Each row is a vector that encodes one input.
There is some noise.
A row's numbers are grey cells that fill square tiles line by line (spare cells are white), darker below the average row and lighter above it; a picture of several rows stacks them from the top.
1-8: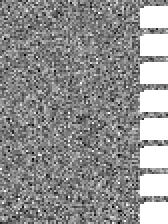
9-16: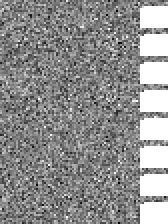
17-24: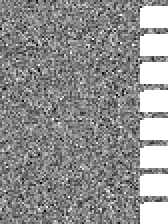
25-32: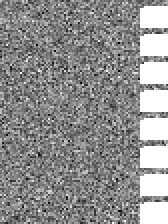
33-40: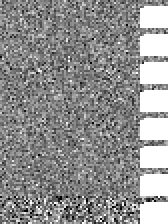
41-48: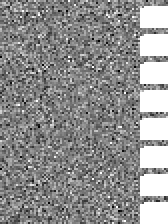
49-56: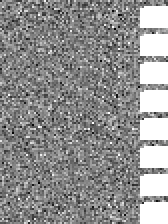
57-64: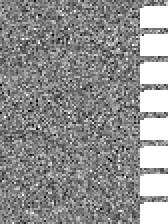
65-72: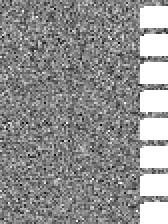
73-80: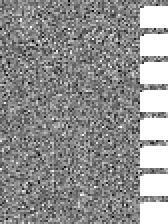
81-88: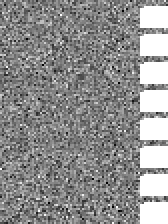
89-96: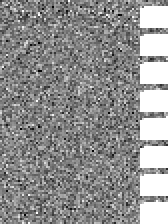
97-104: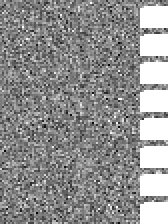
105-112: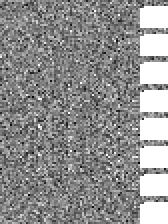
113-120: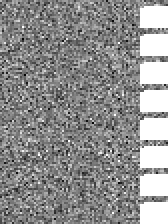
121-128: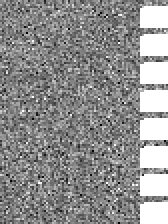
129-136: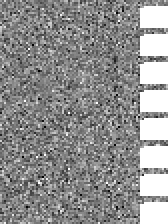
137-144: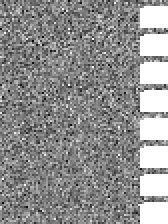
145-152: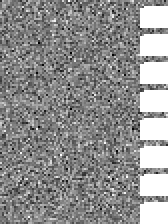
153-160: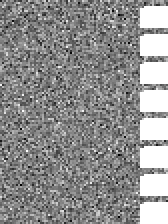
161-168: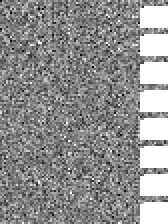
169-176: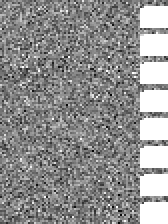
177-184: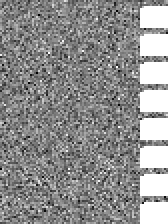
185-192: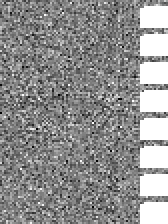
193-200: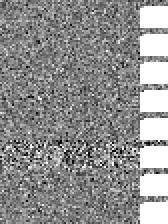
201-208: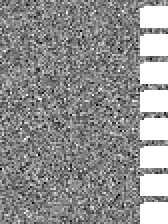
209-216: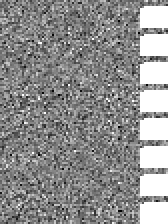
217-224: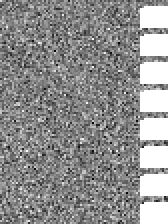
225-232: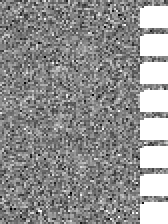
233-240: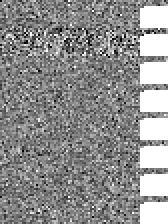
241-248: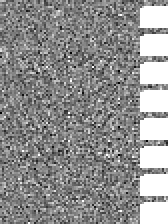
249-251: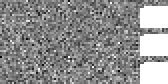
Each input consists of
a list of up to two points on a 9-point line.
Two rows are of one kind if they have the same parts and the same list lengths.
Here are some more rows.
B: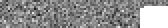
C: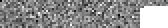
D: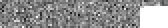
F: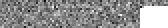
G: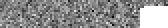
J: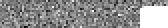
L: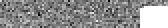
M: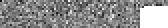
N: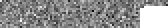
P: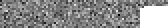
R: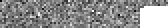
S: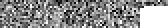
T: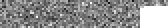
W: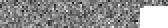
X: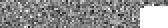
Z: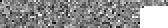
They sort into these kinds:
B, D, F, G, J, L, N, T, W
C, M, P, R, X, Z
S

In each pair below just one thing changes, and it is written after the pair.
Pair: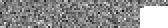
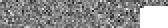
the place on the 9-point line in item 1 of the list
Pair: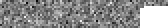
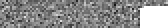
the place on the 9-point line in item 1 of the list
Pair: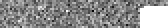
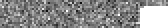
the place on the 9-point line in item 1 of the list
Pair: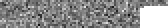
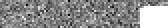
the place on the 9-point line in item 2 of the list
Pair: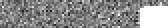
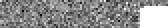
the place on the 9-point line in item 2 of the list
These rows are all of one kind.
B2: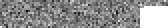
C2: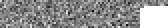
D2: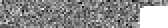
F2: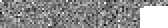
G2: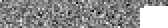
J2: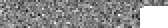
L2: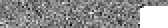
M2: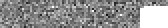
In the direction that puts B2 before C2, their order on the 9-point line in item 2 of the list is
D2, B2, J2, L2, M2, G2, C2, F2.
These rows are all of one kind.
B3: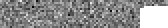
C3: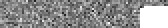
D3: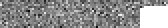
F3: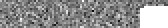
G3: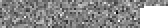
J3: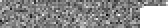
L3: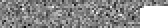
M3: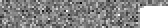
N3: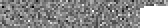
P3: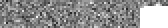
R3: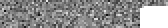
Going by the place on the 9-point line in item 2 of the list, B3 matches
C3, G3 and L3.
